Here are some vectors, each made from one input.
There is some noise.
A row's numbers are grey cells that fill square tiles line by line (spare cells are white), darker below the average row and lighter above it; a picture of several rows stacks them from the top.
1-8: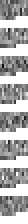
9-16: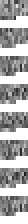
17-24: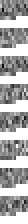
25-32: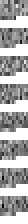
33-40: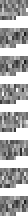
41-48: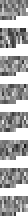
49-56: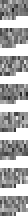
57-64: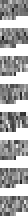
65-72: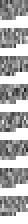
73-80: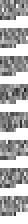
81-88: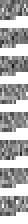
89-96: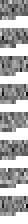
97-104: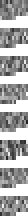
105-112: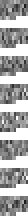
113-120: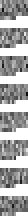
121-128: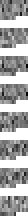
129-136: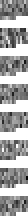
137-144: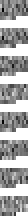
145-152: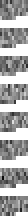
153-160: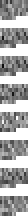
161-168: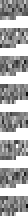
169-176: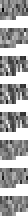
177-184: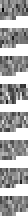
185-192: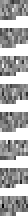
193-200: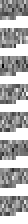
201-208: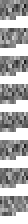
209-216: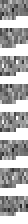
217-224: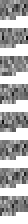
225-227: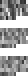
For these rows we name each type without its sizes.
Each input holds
a list of points on a line.
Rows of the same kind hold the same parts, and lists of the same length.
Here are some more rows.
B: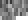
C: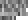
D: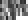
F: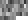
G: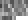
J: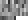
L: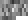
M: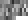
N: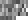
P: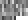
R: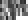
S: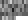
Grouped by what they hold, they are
B, C, G, P
D, R
F, J, L, M, N, S

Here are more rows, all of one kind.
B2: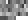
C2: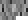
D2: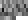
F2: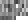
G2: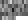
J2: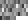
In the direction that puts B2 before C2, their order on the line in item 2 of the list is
B2, C2, D2, F2, G2, J2.
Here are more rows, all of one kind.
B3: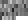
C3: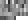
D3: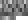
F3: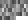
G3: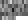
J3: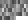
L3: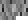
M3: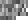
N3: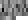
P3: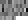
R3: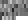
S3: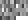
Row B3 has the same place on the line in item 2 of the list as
F3, J3, R3 and S3.
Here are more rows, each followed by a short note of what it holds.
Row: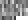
a list of one item
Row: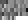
a list of two items
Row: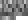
a list of two items
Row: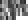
the empty list
